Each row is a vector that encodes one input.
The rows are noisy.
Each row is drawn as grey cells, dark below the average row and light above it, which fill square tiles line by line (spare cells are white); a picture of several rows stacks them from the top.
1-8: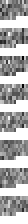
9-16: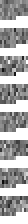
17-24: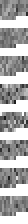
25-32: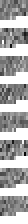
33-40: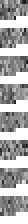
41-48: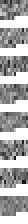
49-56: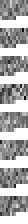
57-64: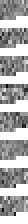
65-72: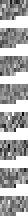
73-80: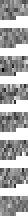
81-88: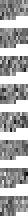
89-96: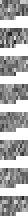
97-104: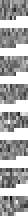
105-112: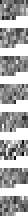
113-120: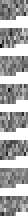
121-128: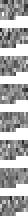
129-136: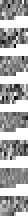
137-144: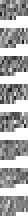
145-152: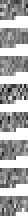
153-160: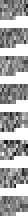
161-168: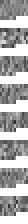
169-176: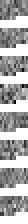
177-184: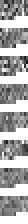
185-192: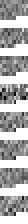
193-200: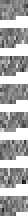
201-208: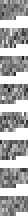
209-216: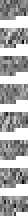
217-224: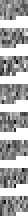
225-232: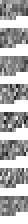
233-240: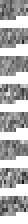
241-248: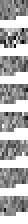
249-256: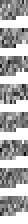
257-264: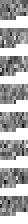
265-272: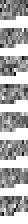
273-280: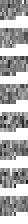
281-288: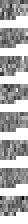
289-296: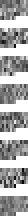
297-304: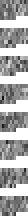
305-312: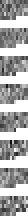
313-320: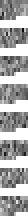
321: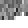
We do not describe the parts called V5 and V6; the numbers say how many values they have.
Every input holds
a point on an 8-point line, together with either a point on a 9-point line and a value of V5, or a value of V6.
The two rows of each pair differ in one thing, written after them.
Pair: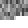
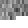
the value of V5
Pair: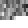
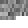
the value of V5
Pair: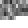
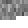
the place on the 9-point line
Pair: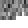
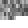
the place on the 8-point line
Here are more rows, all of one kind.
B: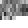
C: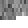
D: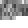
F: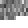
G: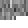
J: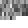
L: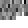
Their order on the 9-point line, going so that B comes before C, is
D, B, G, C, F, L, J.
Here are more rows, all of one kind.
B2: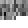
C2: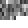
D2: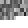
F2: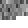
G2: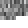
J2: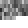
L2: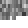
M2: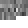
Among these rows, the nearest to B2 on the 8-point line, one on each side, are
L2 and M2.
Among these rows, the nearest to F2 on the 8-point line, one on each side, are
D2 and L2.
